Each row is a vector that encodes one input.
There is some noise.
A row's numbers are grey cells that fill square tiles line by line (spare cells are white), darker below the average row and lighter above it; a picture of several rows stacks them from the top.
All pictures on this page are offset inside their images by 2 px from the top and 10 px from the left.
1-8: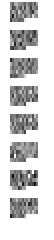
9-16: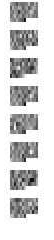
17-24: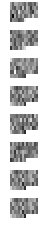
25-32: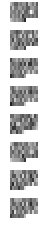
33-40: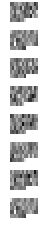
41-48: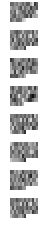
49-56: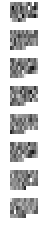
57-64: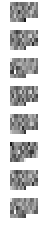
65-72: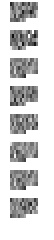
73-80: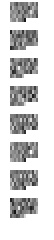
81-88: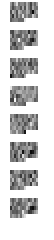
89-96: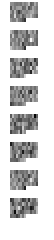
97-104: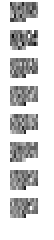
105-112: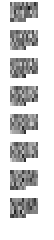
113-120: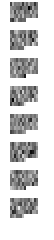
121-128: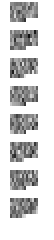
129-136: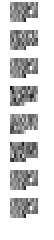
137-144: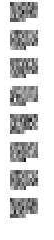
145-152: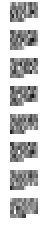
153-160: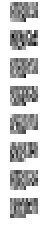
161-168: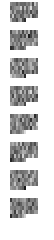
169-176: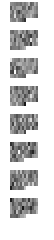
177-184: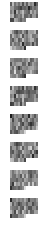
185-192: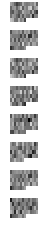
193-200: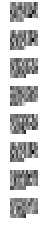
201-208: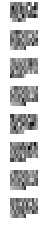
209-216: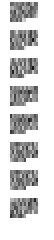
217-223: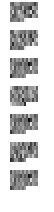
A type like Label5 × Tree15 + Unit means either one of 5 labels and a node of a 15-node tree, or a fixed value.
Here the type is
List2(Line17).
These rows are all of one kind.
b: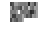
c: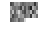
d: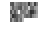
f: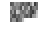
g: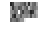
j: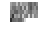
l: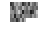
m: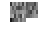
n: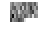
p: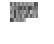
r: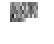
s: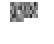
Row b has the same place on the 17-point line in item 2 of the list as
c, d, g and s.
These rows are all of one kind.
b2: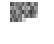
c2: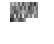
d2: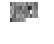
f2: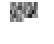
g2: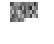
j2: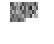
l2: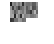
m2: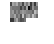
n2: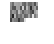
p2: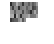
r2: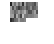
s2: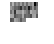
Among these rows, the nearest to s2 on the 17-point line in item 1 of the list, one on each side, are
d2 and f2.
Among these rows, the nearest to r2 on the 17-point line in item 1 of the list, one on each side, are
b2 and l2.
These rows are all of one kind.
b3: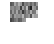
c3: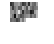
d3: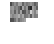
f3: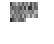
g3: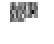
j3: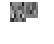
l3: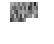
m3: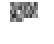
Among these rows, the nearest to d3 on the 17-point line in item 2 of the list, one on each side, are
b3 and f3.
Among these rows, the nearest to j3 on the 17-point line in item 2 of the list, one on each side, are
f3 and l3.
